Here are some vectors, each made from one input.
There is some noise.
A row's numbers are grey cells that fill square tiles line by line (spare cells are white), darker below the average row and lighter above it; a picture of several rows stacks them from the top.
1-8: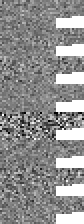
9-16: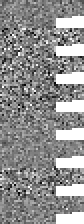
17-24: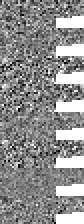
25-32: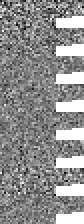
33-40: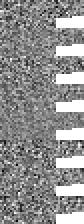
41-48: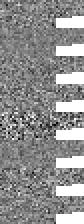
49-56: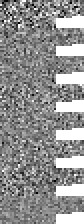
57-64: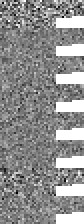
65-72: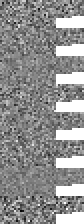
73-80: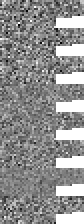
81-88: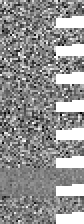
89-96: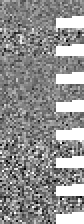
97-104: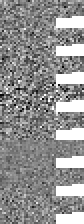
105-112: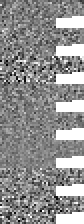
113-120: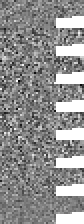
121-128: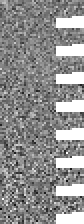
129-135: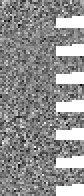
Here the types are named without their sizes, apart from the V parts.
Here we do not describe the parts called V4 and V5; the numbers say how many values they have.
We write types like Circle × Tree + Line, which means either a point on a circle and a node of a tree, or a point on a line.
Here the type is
(Bool × Bool × Bool × Bool × V4 + Unit) × (Label × V5 + Unit).
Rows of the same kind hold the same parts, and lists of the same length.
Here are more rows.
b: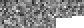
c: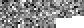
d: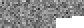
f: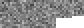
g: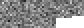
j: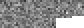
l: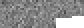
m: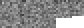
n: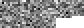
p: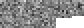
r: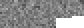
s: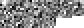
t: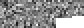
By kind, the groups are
b, p
c, d, g, j, l, n, r
f, m, s
t

